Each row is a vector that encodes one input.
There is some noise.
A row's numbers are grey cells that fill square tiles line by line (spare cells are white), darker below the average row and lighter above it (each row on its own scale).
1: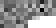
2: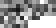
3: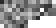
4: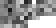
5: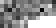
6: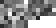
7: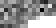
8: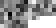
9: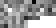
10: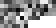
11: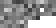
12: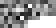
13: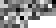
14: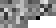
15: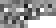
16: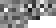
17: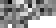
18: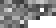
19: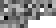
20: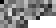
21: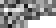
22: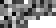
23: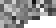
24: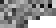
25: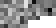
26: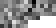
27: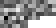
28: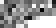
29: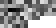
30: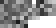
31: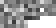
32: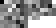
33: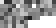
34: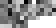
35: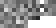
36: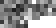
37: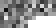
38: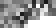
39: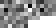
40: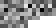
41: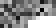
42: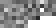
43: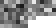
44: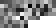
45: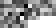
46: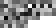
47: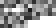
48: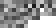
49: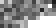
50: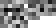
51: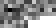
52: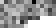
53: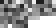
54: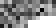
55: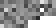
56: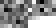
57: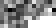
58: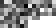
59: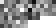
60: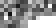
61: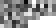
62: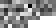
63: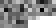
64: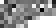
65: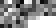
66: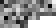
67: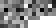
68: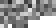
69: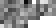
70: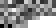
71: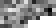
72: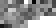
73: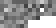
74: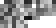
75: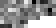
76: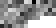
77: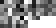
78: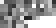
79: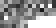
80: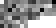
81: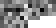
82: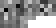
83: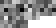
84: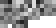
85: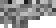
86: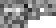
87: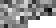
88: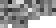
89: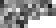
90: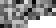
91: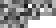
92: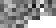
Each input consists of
a true/false value, together with either a point on a 4-point line, or a point on a 6-point line.
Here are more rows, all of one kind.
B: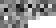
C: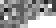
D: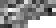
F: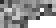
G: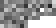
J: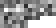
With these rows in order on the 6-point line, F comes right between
B and C.
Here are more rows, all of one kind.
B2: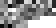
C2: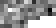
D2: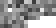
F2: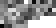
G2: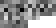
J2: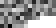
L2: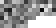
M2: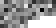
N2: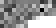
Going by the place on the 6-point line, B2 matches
F2 and N2.
